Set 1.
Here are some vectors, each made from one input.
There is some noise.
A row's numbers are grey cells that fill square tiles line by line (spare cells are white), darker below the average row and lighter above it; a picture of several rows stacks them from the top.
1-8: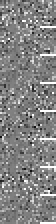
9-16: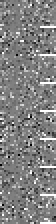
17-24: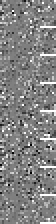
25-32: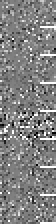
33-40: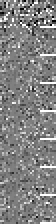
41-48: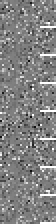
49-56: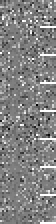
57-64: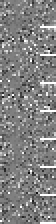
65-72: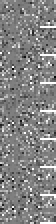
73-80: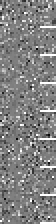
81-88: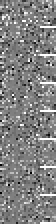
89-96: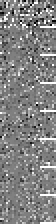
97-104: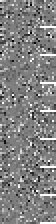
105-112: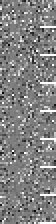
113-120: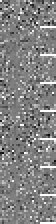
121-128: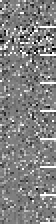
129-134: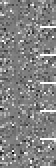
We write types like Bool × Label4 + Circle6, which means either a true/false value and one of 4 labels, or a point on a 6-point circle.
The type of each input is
List3(Line5).
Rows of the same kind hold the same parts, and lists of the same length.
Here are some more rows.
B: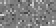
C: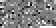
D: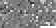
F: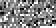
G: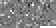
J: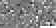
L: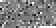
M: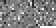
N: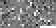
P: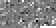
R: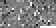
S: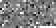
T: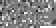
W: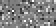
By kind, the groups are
B, D, G, J, P, W
C, L, S
F
M, N, R, T

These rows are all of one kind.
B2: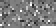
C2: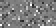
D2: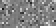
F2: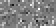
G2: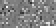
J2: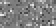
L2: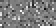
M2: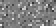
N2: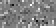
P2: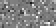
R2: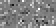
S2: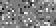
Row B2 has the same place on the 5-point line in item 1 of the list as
C2 and L2.
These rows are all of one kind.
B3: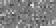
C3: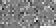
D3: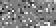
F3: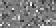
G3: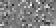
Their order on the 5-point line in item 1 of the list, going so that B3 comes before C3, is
F3, G3, B3, C3, D3.
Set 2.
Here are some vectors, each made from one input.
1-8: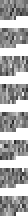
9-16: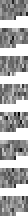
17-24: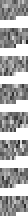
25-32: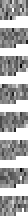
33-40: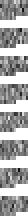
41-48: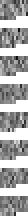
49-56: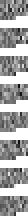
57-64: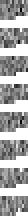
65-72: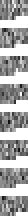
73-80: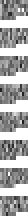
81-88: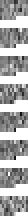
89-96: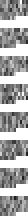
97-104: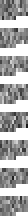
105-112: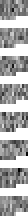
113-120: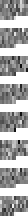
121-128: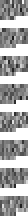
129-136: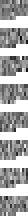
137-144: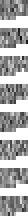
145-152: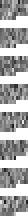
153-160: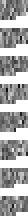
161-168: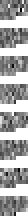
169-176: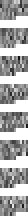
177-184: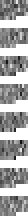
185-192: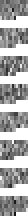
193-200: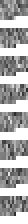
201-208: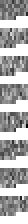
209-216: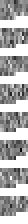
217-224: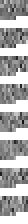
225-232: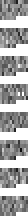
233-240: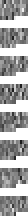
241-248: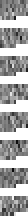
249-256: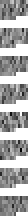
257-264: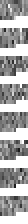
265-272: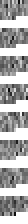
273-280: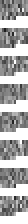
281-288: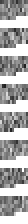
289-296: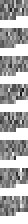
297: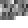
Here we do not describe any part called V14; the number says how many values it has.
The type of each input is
(Bool × Circle10 + Unit) × V14.
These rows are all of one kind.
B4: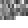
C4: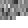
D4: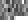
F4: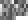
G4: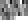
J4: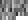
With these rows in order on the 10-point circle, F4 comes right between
B4 and J4.
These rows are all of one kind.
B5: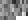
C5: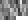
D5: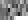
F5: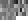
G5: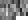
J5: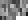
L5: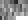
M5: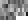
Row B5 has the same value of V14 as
G5 and J5.
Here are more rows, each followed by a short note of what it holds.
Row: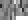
a value of V14
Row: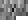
a value of V14
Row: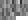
a value of V14
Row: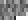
a value of V14
